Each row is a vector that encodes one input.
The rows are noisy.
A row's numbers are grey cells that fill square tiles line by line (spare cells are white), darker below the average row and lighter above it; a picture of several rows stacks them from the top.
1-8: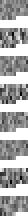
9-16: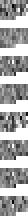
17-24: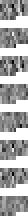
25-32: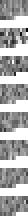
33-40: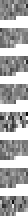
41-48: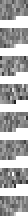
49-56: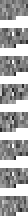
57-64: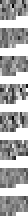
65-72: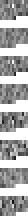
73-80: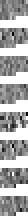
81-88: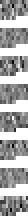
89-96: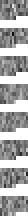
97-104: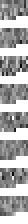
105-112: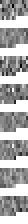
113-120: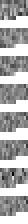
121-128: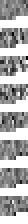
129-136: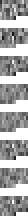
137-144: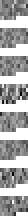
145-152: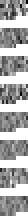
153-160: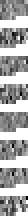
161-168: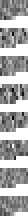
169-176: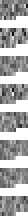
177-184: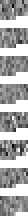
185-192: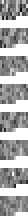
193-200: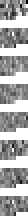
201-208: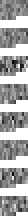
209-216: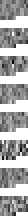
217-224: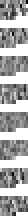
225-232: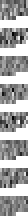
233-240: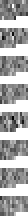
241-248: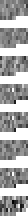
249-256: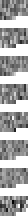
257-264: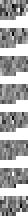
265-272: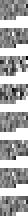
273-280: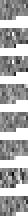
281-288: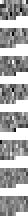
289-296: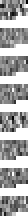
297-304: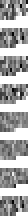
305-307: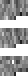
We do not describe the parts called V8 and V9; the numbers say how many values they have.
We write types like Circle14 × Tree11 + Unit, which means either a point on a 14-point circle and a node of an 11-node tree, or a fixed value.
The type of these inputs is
Bool × Line7 × V8 × V9 + Label4.
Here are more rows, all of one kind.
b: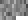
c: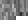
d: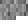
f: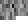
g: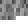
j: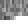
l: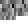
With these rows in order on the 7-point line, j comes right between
c and g.
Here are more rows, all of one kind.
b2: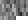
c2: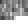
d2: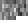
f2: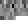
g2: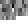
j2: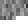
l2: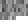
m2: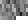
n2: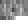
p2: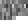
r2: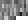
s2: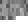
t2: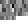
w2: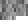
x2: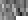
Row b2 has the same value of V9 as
c2, j2, p2 and w2.
